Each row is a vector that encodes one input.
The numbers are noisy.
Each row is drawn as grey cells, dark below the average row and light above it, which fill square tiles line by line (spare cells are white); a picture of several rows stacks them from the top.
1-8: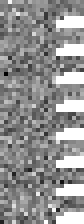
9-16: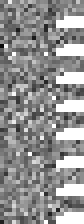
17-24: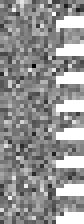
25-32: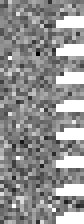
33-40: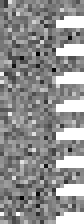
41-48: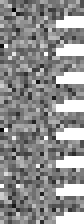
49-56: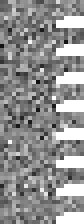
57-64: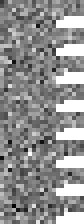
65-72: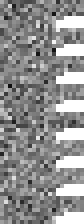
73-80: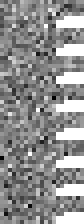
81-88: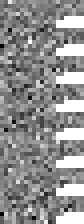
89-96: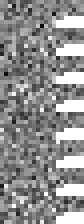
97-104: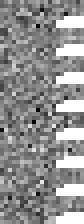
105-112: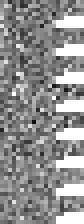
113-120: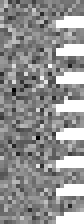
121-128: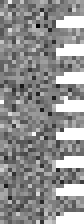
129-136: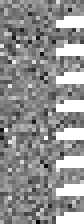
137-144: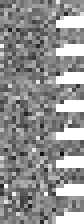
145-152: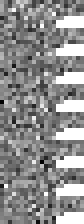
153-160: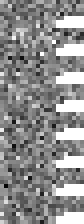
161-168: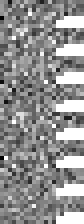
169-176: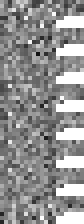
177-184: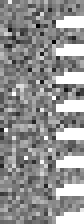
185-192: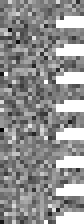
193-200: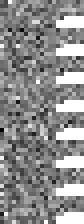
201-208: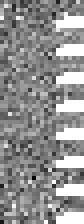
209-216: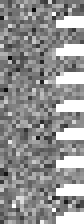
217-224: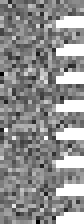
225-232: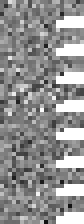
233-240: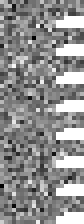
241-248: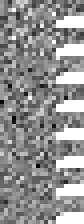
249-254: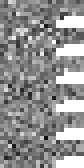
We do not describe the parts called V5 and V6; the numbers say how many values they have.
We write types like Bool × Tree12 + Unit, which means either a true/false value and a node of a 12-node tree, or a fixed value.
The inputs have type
Bool × Bool × Bool + (Line8 + V5) × Tree10 × V6.
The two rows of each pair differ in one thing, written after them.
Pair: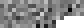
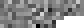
the node of the tree
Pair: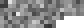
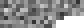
the value of V5
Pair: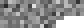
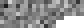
the node of the tree
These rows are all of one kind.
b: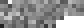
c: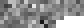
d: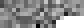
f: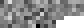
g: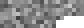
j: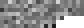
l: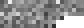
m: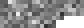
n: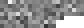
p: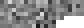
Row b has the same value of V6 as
f, l and p.
